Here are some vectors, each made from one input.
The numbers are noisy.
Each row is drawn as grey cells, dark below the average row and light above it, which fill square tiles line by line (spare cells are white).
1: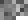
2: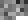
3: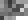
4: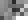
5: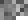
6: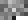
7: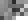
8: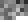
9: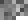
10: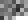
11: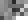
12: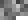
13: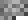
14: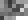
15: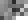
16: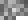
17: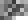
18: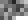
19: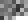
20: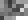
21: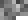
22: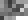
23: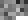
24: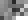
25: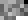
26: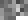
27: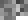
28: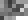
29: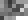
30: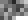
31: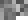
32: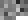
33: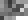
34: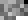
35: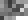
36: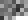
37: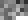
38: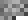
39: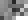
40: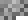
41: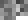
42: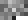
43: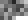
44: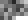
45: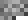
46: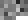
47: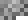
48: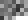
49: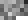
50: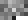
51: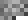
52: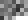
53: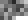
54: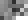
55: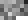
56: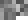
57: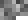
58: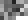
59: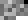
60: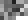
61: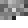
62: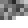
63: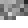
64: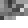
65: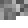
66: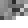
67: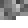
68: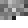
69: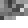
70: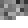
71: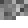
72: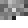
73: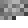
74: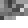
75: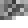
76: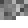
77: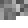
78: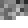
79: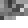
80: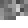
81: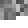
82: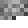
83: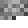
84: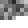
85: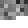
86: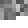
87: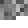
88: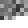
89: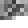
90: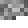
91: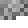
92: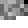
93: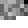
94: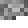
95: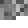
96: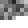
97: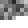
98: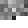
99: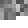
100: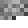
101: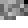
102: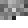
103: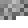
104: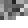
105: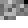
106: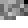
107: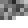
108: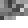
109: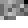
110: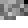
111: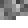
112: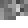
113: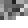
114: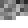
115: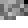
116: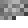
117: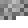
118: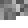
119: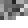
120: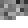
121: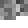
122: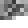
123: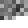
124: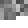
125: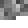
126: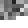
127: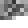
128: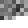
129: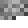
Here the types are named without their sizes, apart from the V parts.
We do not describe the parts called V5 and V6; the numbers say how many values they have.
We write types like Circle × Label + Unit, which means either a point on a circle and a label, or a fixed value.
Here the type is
Bool × (Line + V5) + V6.
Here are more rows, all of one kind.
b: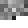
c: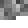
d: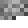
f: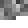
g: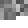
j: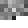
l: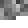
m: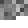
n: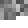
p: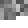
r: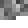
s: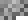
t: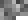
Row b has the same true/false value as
d, j and s.
